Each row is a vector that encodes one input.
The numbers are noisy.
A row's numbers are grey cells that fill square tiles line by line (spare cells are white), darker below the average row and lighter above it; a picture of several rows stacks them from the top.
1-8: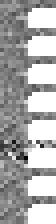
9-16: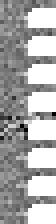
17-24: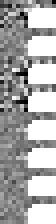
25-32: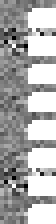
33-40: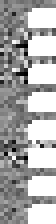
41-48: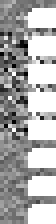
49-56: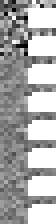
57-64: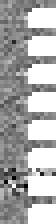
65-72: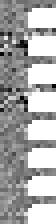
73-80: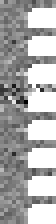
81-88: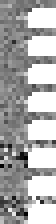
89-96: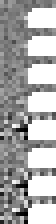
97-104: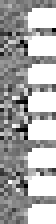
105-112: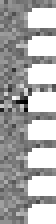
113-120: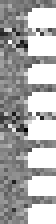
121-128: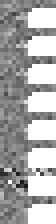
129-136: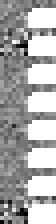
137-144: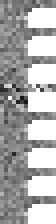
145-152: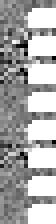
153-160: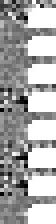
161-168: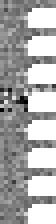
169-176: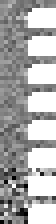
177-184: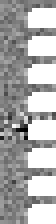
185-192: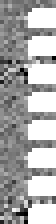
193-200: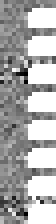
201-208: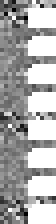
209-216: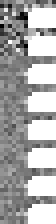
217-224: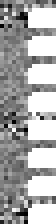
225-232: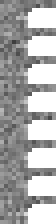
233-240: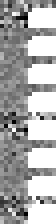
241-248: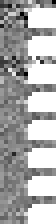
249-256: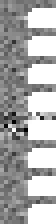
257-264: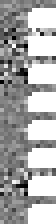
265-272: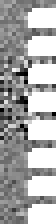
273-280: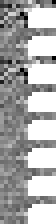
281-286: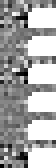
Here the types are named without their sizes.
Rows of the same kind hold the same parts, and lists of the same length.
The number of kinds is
2.
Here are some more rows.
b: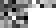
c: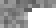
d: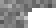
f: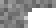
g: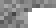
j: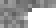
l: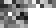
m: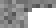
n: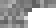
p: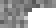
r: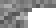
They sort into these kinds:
b, l
c, d, f, g, j, m, n, p, r

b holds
a point on a line.
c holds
a point on each of two circles.
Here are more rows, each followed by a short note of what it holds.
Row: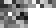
a point on a line
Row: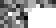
a point on a line
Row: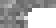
a point on each of two circles
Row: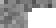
a point on each of two circles
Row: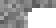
a point on each of two circles
